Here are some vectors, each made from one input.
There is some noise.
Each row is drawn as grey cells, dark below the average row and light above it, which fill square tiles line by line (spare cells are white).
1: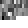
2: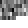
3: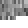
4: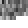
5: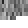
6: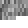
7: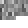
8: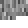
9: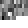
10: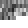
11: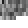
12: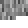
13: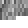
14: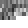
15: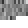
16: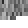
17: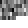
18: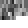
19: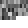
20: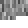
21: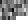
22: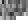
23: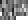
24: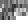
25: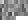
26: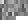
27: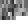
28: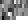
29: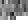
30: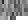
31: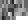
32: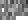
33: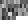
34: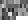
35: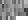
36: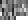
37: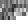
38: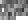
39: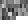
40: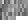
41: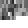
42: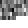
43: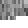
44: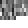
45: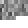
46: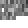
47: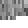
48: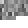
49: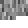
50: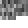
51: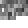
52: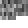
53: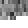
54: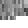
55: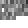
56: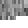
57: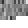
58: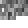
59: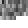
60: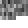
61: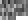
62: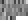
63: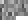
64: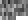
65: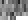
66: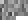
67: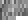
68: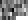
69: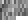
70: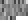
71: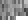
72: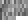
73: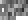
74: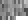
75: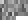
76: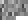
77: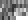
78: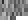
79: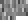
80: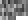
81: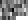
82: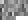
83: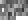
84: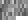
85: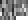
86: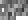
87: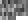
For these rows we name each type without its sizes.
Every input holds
either a point on a circle, or a point on a line.
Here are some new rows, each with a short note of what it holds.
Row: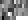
a point on a line
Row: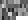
a point on a line
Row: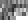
a point on a line
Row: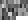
a point on a line
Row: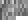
a point on a circle
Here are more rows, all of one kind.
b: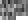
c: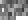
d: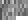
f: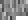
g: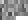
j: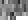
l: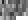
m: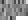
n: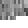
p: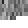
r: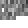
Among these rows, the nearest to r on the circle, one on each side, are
c and g.
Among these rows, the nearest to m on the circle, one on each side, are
f and p.
